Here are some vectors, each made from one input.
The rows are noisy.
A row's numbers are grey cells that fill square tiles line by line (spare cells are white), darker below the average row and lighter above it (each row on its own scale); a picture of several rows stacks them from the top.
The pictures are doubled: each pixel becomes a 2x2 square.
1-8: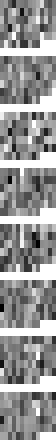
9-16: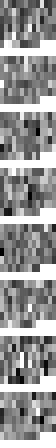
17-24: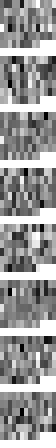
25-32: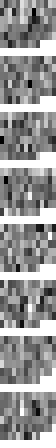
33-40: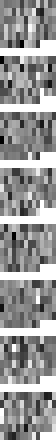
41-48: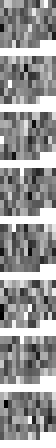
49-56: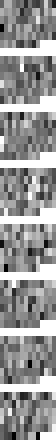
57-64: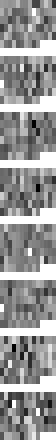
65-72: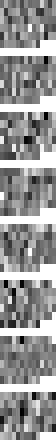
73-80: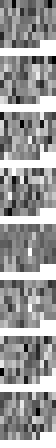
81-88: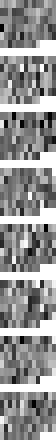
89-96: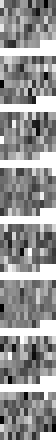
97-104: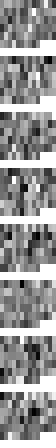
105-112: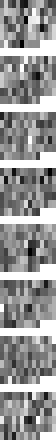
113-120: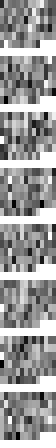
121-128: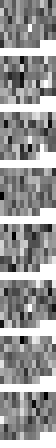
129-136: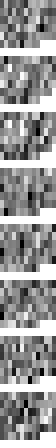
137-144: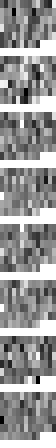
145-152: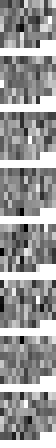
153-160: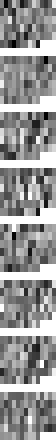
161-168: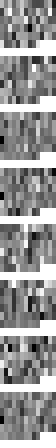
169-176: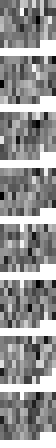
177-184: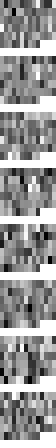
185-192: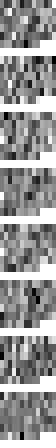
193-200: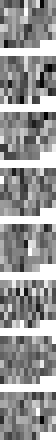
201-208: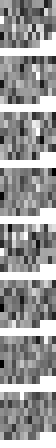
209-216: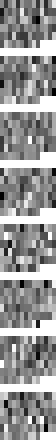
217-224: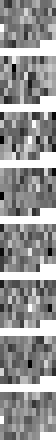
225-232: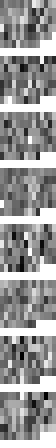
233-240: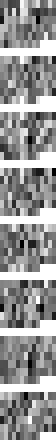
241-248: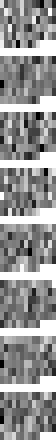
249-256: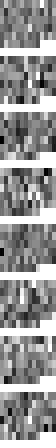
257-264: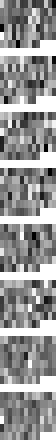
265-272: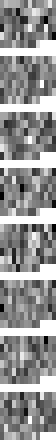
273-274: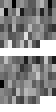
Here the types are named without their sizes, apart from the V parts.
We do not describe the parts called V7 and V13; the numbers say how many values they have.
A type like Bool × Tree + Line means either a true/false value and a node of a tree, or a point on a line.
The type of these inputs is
(Bool × Bool × Bool + V7) × (Line + V13).
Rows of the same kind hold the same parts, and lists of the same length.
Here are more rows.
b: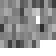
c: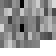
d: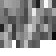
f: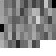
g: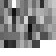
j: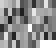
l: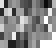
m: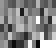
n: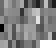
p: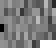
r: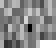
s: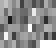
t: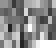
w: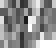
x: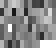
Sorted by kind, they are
b, d, f, j, n, p, s
c, l
g, r, x
m, t, w

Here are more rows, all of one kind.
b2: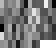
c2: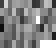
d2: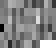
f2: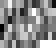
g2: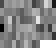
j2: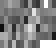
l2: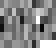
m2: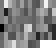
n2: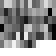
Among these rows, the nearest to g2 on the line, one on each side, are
c2 and f2.
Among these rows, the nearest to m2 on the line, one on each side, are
j2 and n2.
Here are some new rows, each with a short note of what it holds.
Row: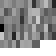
a point on a line and a value of V7
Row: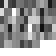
a value of V7 and a value of V13
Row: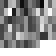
a point on a line and three true/false values
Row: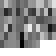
a value of V7 and a value of V13
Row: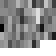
a point on a line and a value of V7
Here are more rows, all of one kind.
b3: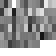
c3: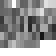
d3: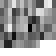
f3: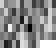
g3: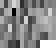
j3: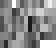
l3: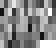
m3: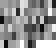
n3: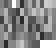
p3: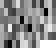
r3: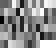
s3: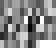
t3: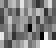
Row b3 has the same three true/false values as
c3, j3 and r3.
